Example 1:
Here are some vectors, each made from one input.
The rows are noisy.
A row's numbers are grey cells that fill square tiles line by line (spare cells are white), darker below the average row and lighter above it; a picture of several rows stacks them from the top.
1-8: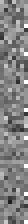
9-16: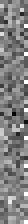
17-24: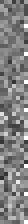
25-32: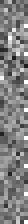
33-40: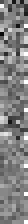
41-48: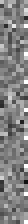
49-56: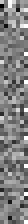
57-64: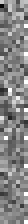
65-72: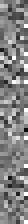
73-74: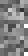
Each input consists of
a point on a 9-point line.
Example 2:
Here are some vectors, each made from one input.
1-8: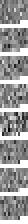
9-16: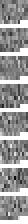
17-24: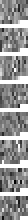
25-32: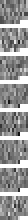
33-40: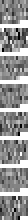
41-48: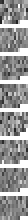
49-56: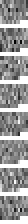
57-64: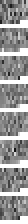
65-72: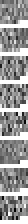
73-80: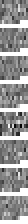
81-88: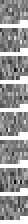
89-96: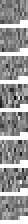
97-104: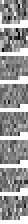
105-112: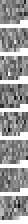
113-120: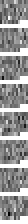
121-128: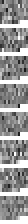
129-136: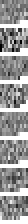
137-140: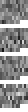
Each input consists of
either a fixed value, or three true/false values.
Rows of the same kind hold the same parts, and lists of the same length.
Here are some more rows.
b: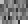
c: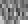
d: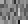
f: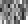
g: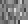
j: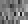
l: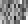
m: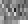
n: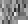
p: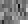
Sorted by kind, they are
b, c, d, g, j, m, n, p
f, l

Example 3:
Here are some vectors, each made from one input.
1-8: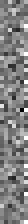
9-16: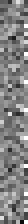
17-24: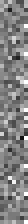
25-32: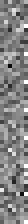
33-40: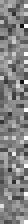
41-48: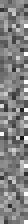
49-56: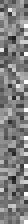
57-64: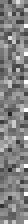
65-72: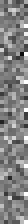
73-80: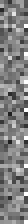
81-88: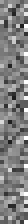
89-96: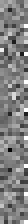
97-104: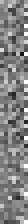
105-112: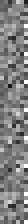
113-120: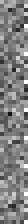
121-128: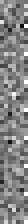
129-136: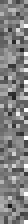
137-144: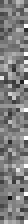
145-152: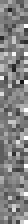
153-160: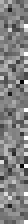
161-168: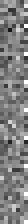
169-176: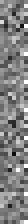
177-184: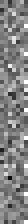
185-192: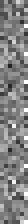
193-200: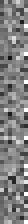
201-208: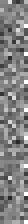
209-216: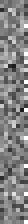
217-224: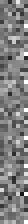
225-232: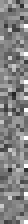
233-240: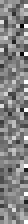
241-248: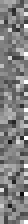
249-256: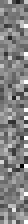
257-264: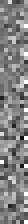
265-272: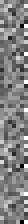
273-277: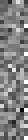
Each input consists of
a point on a 9-point line.
